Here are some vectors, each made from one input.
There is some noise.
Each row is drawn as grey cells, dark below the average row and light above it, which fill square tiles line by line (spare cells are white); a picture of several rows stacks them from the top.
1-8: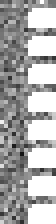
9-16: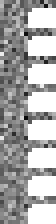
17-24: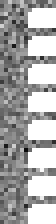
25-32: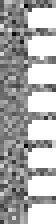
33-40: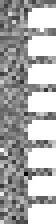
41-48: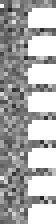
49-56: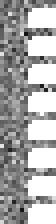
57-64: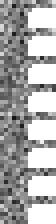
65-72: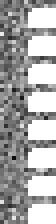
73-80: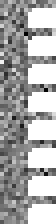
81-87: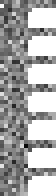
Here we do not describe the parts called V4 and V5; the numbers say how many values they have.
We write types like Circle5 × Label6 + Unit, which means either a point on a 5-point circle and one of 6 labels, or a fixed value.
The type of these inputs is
Bool × V4 + (Circle6 + Unit) × V5.
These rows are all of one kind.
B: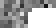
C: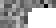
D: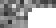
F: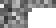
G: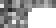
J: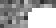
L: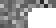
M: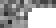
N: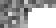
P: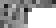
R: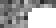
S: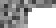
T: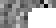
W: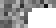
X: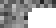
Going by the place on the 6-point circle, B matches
D, M, S and W.
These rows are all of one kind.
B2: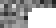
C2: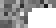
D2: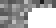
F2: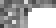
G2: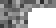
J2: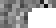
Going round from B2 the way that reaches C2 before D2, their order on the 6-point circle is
B2, C2, G2, F2, D2, J2.
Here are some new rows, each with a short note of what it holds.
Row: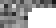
a point on a 6-point circle and a value of V5
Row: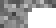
a value of V5
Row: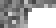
a point on a 6-point circle and a value of V5
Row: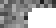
a point on a 6-point circle and a value of V5
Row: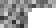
a true/false value and a value of V4
